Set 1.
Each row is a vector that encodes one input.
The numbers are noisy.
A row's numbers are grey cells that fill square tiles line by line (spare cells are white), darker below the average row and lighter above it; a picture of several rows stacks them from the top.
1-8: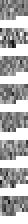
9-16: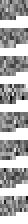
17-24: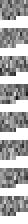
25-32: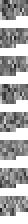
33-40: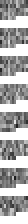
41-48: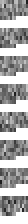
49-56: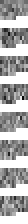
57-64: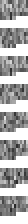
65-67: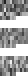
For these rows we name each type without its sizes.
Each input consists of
a label.
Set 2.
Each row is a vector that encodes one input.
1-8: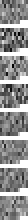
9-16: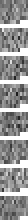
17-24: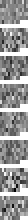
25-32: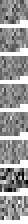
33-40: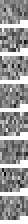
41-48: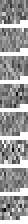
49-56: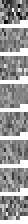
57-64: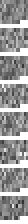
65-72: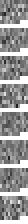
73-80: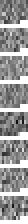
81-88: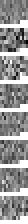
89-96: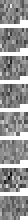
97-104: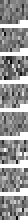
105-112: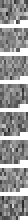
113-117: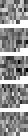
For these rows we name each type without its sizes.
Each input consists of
a point on a line.
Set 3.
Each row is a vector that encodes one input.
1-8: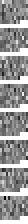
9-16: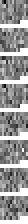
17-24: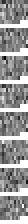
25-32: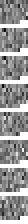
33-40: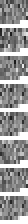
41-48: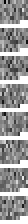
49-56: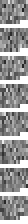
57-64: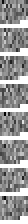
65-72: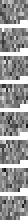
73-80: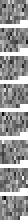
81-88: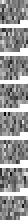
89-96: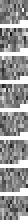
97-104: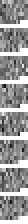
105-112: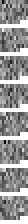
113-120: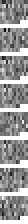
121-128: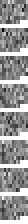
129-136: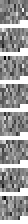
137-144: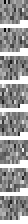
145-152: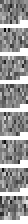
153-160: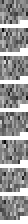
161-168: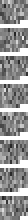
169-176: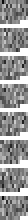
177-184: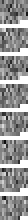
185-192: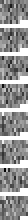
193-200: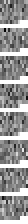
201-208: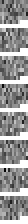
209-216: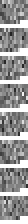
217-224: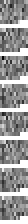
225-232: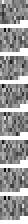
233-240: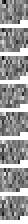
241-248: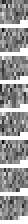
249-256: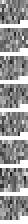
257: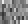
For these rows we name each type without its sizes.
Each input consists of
either a point on a circle, or a fixed value.
